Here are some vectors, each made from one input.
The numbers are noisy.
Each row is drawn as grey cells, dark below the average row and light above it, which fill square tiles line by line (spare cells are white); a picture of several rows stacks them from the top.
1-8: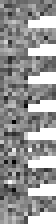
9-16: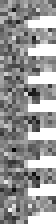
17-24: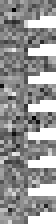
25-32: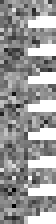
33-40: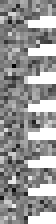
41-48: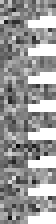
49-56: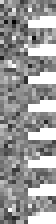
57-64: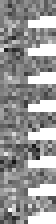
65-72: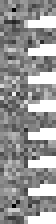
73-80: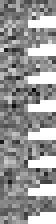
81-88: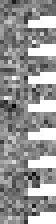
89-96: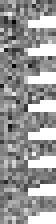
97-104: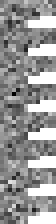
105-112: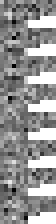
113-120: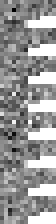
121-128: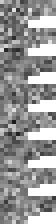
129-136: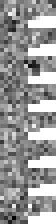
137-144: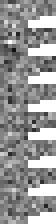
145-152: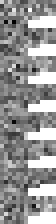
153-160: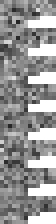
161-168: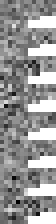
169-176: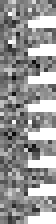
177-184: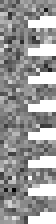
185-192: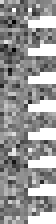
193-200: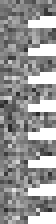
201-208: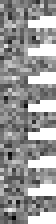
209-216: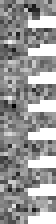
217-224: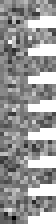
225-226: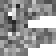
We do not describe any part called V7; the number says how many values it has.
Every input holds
either a point on a 5-point line and a value of V7, or a node of each of two 11-node trees.
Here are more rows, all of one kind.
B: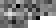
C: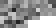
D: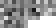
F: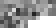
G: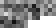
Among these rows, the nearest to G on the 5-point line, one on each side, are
C and F.
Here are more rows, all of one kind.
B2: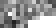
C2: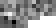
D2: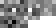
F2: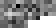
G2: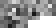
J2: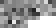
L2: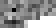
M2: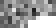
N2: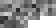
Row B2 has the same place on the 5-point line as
C2 and L2.
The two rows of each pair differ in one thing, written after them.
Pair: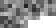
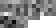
the place on the 5-point line
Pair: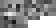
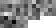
the place on the 5-point line
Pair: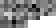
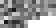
the value of V7
